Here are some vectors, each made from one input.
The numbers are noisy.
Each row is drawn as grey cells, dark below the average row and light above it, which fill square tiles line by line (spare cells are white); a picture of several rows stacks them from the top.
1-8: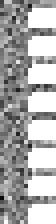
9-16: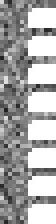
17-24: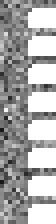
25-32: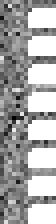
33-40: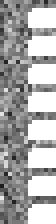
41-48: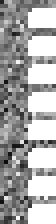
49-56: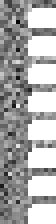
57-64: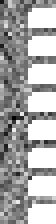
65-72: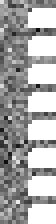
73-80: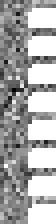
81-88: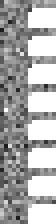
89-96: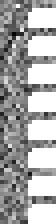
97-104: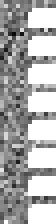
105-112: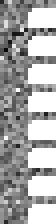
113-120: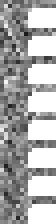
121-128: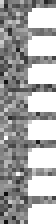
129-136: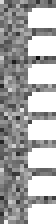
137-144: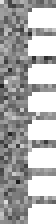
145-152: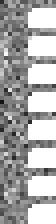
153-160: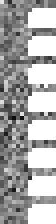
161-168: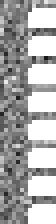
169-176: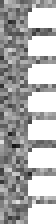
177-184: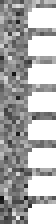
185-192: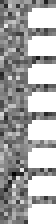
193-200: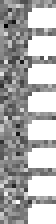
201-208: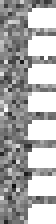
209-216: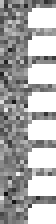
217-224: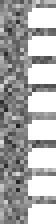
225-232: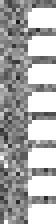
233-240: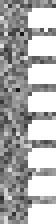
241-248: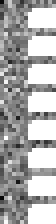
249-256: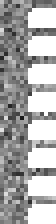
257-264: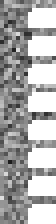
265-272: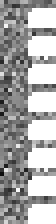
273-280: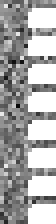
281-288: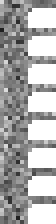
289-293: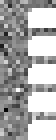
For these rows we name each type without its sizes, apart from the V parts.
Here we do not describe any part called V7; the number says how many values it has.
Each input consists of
a point on a circle, together with a list of items, each either a point on a line, or a value of V7.
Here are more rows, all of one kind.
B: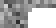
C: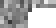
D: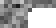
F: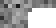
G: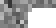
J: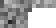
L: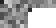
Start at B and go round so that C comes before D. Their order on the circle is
B, C, J, L, F, D, G.
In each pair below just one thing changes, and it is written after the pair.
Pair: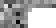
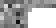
the value of V7 in item 2 of the list
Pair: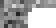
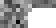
the place on the circle
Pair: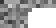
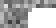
the place on the circle
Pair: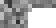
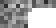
the place on the circle
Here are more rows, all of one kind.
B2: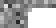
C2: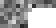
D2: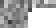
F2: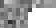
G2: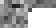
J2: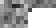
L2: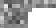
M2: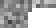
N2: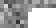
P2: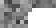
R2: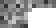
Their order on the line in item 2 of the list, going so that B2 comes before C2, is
P2, L2, J2, B2, D2, G2, N2, C2, F2, R2, M2.
